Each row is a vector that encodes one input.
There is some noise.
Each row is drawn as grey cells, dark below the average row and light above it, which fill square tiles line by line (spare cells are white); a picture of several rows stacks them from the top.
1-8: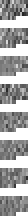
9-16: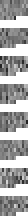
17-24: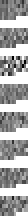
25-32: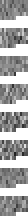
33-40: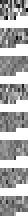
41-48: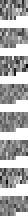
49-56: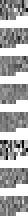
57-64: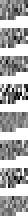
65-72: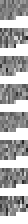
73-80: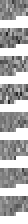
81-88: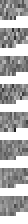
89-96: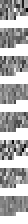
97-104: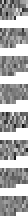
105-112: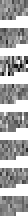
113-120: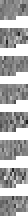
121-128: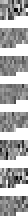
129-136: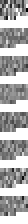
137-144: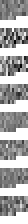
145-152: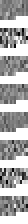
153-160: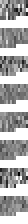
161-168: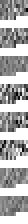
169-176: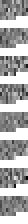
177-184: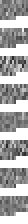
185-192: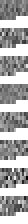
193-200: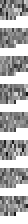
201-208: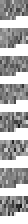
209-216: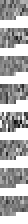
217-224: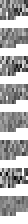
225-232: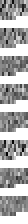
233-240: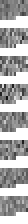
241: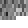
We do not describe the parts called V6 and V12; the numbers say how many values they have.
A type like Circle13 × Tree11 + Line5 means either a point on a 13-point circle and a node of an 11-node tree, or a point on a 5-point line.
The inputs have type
Bool × (Line10 + V12) × V6.
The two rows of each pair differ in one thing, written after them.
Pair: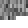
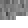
the value of V6
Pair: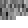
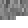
the value of V12
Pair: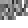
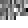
the value of V12
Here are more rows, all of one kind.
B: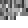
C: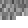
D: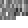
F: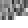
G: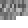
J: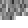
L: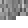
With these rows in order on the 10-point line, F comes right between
C and L.
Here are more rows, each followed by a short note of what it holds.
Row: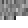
a point on a 10-point line, a true/false value and a value of V6
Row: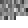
a point on a 10-point line, a true/false value and a value of V6
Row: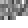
a true/false value, a value of V6 and a value of V12
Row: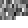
a point on a 10-point line, a true/false value and a value of V6
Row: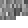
a point on a 10-point line, a true/false value and a value of V6
